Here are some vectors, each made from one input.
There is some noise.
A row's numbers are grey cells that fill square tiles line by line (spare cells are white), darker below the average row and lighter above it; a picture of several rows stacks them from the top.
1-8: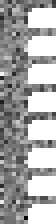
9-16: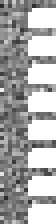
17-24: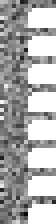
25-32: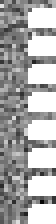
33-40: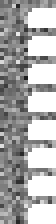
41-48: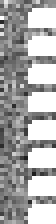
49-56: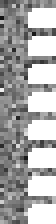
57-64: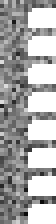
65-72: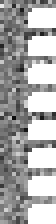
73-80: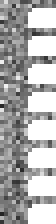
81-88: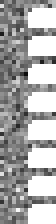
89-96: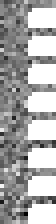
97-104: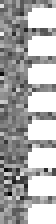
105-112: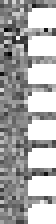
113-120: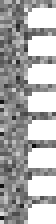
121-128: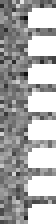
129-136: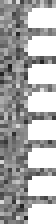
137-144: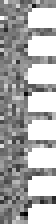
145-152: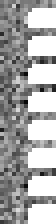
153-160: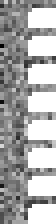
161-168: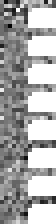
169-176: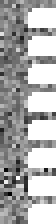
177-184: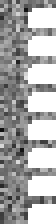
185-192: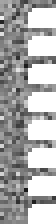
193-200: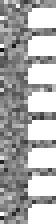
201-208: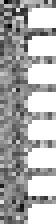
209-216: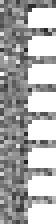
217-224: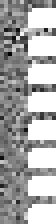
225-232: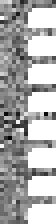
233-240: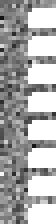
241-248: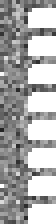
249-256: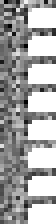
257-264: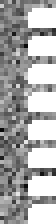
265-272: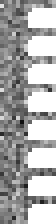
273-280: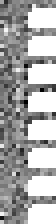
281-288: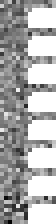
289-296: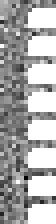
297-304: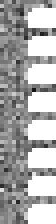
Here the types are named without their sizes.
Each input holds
a list of points on a line.
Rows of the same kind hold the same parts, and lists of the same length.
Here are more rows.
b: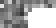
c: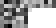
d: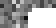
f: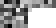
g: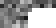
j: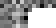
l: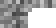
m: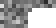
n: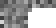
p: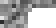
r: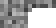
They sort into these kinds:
b, l, n
c, f
d, g, j, m, p, r

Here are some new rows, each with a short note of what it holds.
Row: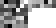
the empty list
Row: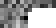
a list of two items
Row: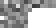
a list of two items
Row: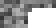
a list of two items
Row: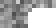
a list of one item
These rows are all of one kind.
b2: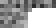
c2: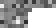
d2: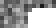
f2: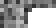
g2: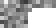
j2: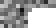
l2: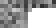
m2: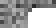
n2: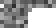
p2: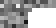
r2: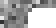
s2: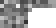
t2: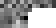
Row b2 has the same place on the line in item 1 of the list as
l2 and m2.
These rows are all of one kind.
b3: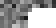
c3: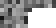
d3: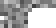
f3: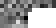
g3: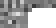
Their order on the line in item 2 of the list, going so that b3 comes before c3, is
f3, b3, c3, g3, d3.
